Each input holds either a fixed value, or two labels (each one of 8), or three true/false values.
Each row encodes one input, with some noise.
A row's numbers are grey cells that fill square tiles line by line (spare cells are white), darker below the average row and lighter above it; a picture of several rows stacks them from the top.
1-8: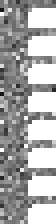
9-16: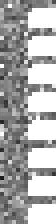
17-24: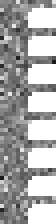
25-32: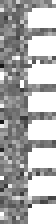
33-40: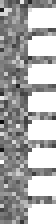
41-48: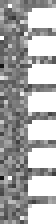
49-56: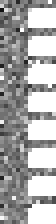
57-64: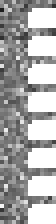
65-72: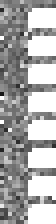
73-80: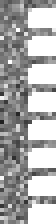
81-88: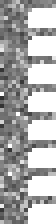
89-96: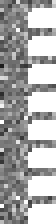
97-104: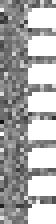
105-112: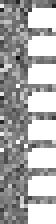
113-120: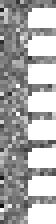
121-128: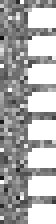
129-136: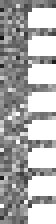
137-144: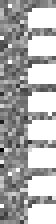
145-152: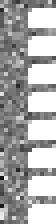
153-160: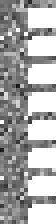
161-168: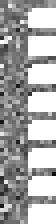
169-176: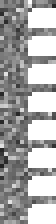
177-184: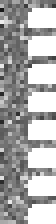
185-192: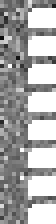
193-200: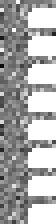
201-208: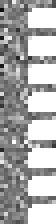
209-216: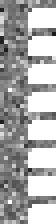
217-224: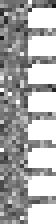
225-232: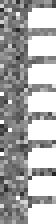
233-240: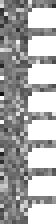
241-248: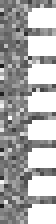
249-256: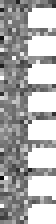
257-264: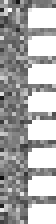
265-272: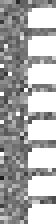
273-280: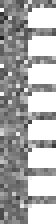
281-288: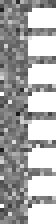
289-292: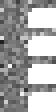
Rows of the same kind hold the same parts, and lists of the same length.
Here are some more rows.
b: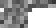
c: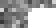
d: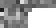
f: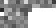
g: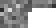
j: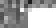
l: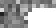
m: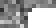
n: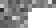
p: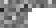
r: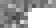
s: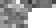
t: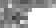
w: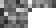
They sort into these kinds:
b, c, j, l, r, s, t
d, f, g, m, n, p
w

